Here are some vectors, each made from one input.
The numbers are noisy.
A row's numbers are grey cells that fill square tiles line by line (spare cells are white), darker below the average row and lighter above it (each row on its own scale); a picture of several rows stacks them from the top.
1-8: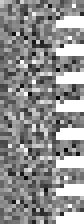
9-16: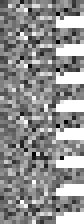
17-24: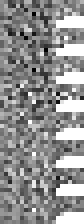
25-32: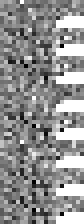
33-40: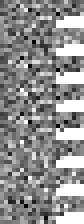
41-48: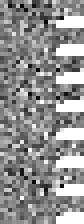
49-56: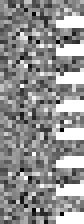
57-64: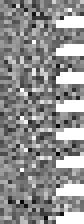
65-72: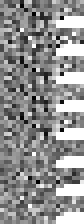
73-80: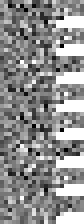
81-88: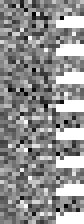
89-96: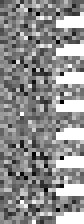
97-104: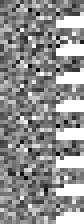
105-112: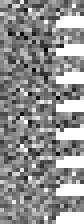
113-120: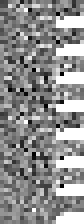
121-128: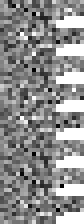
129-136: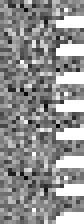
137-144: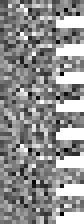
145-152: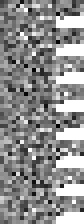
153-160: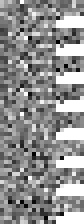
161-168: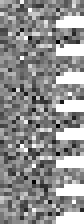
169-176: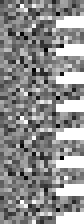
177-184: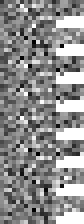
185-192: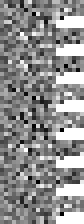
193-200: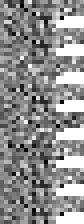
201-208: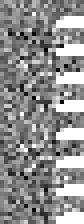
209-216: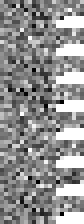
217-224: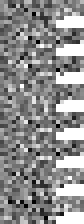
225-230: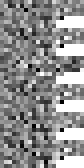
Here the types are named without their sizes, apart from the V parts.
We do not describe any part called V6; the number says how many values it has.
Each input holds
a true/false value, together with either a point on a line, or a value of V6.
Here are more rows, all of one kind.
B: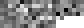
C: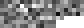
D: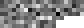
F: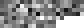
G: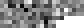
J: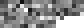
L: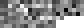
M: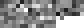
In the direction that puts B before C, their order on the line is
D, G, F, J, M, B, L, C.
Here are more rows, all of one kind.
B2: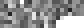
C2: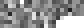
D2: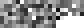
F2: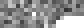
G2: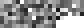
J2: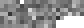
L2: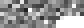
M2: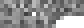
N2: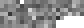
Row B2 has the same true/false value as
C2, F2 and M2.
